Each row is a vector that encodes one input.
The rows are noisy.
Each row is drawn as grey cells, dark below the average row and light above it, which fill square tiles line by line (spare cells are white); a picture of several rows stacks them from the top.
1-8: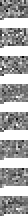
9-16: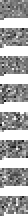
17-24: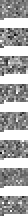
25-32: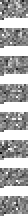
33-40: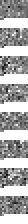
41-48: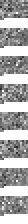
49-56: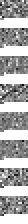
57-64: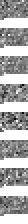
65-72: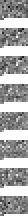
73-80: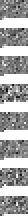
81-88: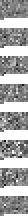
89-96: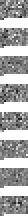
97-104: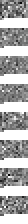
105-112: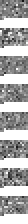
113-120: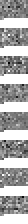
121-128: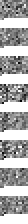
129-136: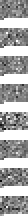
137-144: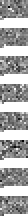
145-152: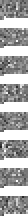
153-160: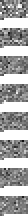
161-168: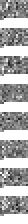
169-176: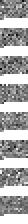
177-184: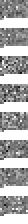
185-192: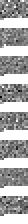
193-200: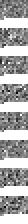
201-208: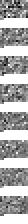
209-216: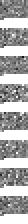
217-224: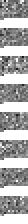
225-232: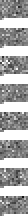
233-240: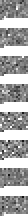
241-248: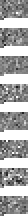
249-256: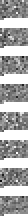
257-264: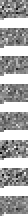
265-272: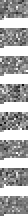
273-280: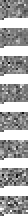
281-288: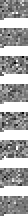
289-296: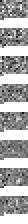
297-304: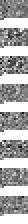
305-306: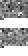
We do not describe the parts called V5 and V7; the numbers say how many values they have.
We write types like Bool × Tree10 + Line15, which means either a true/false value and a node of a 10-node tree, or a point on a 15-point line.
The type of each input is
Bool × (Line13 + V5 × V7).
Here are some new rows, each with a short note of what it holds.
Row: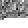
a true/false value, a value of V5 and a value of V7
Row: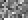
a true/false value, a value of V5 and a value of V7
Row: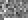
a true/false value, a value of V5 and a value of V7
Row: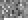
a true/false value, a value of V5 and a value of V7
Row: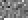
a point on a 13-point line and a true/false value
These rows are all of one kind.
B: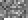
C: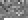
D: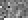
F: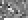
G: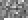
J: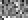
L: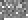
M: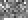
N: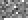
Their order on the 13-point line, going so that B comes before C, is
M, F, G, B, C, J, N, L, D.
